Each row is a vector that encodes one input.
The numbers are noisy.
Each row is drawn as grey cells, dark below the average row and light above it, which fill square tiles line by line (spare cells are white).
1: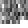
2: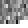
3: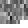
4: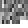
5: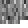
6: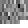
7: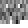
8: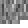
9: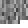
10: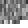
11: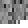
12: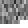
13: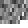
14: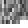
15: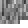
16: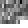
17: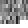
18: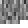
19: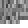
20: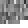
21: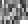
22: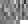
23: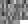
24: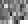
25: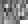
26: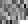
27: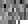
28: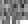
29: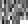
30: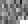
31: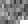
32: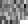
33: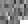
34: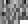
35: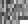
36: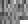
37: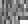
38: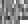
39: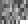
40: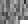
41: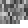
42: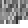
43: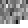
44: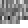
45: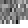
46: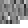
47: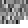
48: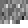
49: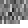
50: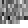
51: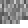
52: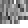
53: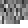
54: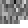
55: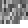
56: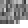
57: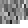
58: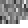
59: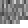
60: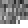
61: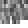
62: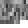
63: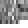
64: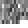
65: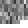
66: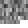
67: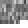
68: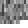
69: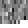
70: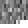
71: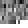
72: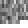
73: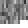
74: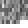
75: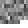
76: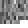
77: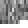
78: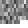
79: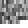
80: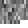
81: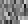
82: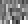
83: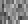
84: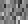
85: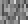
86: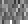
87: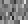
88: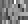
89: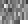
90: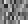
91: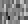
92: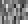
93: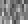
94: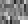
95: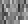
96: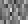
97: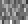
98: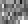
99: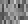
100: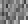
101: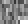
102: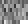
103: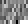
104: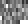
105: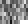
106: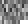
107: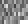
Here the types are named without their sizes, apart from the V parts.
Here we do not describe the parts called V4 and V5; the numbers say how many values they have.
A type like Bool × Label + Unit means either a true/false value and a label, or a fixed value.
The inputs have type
(Bool × Circle + Unit) × (Unit + V4 × V5).
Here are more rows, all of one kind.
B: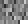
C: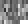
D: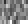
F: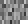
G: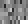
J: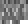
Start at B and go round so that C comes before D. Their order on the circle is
B, F, C, G, D, J.
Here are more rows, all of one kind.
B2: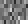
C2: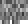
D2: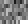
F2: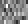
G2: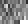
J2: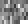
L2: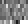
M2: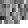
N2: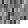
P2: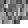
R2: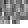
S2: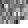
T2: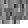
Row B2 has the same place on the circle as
C2 and D2.
